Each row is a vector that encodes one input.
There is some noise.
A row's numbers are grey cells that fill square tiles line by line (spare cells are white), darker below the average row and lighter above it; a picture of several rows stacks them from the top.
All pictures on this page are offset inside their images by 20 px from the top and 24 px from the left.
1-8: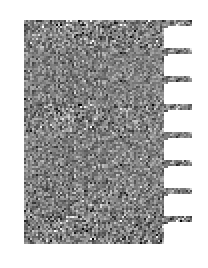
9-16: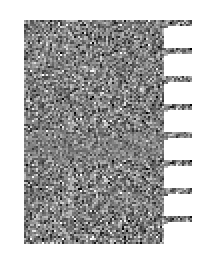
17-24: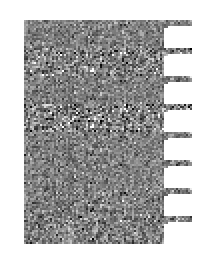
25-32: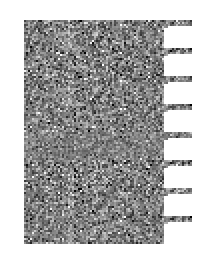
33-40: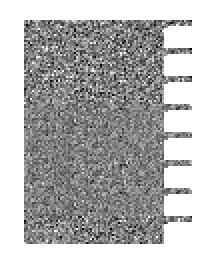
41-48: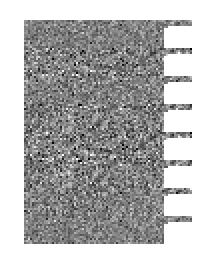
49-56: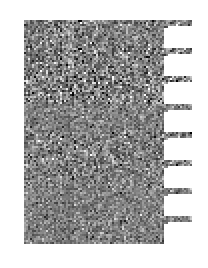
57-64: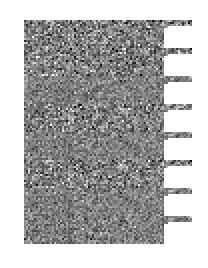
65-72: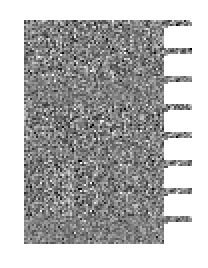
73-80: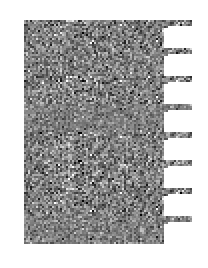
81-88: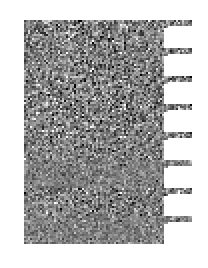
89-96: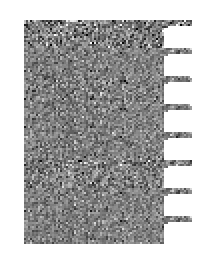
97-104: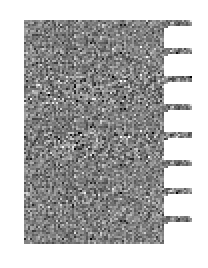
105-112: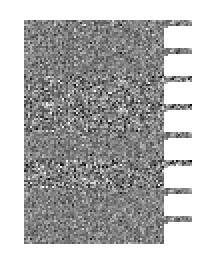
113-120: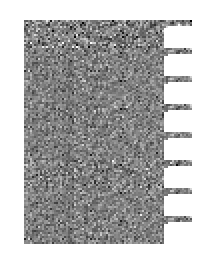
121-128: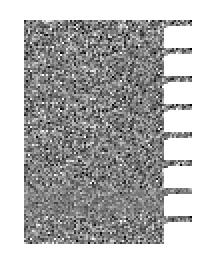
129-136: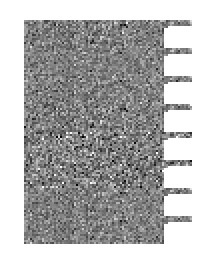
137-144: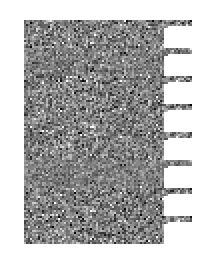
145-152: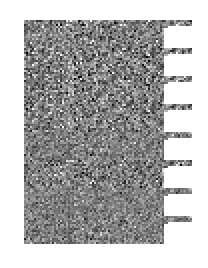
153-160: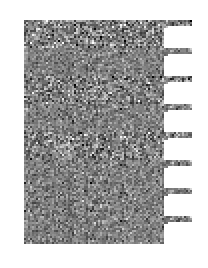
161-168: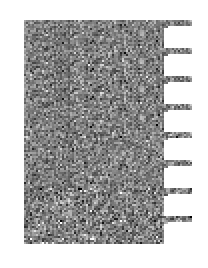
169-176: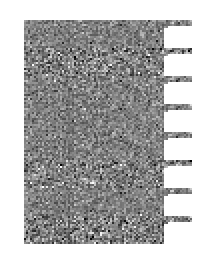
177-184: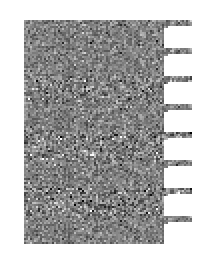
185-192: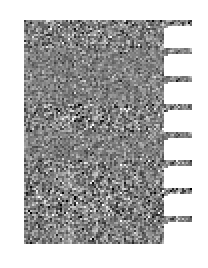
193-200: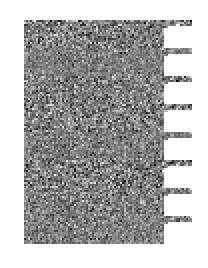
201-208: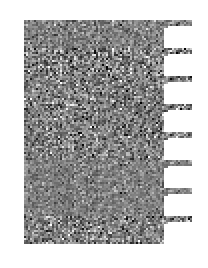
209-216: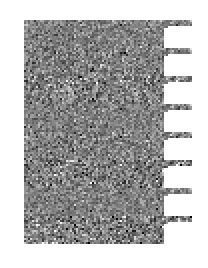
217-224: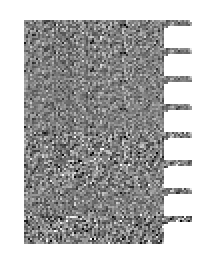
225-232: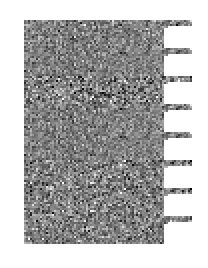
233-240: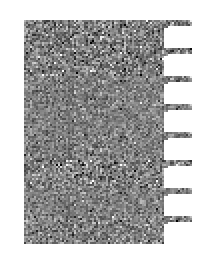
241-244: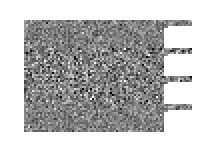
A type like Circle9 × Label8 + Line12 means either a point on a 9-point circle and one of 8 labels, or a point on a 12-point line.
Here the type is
Bool × (Label7 + Line9) + List2(Line12).
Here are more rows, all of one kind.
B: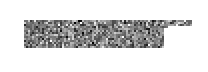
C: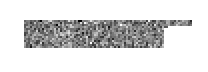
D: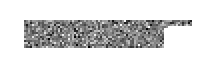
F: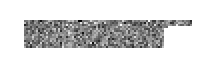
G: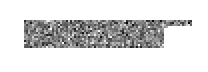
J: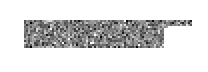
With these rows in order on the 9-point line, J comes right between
C and D.
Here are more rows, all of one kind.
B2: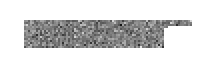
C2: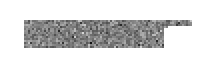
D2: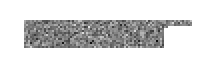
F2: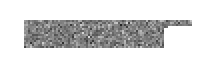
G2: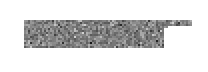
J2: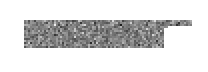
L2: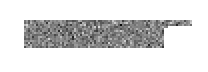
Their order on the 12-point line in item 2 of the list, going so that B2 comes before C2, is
F2, J2, D2, B2, G2, C2, L2.
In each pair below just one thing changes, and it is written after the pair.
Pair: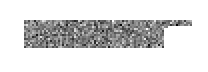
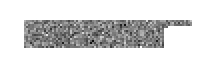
the place on the 12-point line in item 1 of the list
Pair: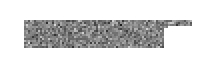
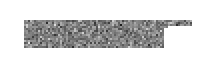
the place on the 12-point line in item 2 of the list
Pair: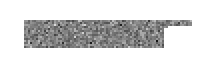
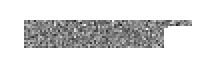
the place on the 12-point line in item 2 of the list
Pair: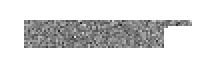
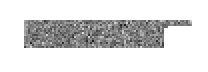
the place on the 12-point line in item 1 of the list
